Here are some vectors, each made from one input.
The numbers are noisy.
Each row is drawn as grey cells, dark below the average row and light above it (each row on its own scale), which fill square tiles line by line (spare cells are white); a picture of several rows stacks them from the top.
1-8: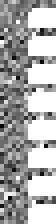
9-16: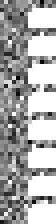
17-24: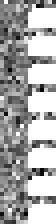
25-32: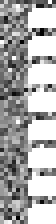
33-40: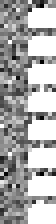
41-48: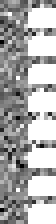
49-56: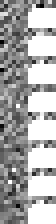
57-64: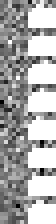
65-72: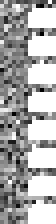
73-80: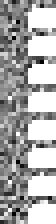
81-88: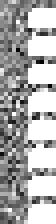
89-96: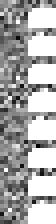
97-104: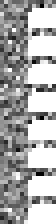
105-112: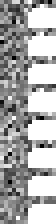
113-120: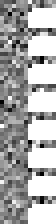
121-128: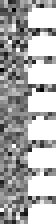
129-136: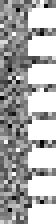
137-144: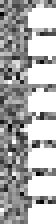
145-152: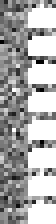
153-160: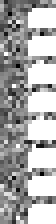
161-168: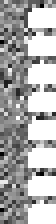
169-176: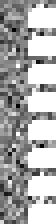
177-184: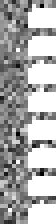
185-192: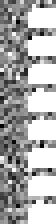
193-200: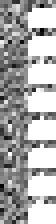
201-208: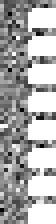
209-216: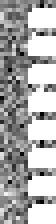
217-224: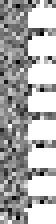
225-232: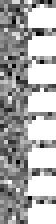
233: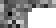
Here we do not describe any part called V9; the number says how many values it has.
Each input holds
a list of up to two items, each a true/false value and a value of V9.
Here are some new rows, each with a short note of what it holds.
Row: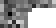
the empty list
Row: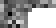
the empty list
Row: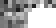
a list of one item
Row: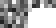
a list of one item
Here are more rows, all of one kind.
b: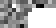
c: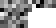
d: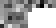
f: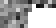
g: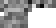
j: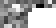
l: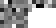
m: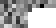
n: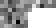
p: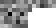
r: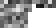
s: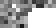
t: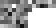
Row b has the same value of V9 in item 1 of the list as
l, n and t.
